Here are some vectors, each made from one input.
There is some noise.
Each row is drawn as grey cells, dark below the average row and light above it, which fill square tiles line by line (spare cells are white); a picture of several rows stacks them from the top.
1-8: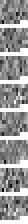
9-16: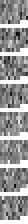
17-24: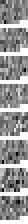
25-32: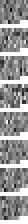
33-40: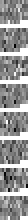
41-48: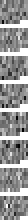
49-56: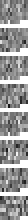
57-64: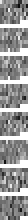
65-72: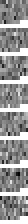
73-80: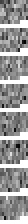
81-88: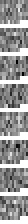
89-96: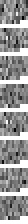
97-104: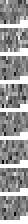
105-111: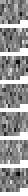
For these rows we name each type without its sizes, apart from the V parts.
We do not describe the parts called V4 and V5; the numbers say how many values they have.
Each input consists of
either a point on a line, or three true/false values, or a value of V4 and a value of V5.
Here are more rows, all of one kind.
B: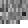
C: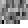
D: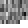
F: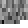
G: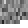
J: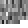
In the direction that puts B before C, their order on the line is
B, D, J, C, G, F.
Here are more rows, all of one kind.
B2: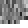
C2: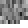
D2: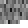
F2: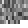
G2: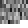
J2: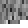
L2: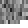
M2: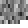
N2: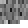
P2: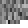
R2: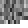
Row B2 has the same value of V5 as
C2, F2, P2 and R2.
